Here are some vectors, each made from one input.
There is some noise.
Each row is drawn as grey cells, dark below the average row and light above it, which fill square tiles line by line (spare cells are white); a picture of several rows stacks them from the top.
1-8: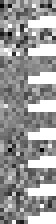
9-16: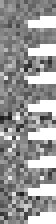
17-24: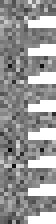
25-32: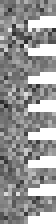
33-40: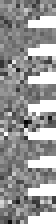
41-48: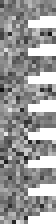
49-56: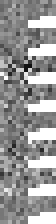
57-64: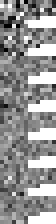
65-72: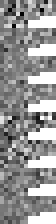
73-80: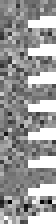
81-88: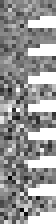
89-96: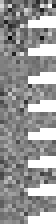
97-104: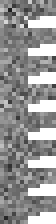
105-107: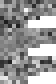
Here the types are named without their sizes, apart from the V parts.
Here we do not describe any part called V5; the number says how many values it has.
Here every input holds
either a true/false value and a value of V5, or a list of points on a line.
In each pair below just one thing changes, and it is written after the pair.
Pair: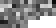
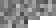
the true/false value
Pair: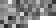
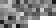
the value of V5
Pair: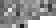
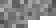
the value of V5
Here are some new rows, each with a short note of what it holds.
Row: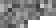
a list of one item
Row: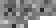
a list of three items
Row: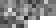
the empty list
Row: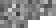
a list of one item
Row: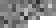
the empty list
